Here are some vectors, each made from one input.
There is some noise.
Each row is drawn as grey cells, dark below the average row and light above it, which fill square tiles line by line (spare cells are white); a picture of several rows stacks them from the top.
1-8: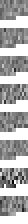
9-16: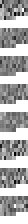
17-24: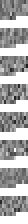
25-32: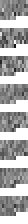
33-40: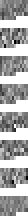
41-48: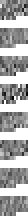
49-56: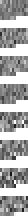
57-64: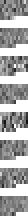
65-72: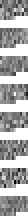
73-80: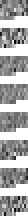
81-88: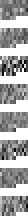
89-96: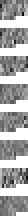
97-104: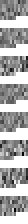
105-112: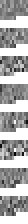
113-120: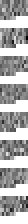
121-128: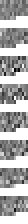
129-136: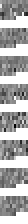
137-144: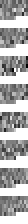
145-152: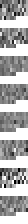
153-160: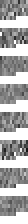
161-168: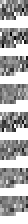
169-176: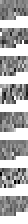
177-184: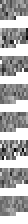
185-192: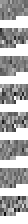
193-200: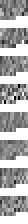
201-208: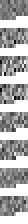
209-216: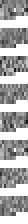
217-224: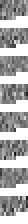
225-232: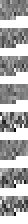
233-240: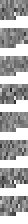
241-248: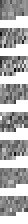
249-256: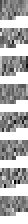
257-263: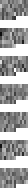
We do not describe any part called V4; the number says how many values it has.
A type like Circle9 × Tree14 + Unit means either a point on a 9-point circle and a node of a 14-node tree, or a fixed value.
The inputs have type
Bool × Label6 + Label9 × List2(V4).
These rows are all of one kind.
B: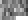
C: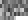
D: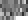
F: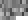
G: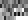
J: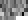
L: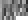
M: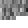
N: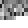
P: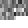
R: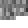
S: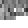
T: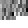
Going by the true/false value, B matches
N, S and T.
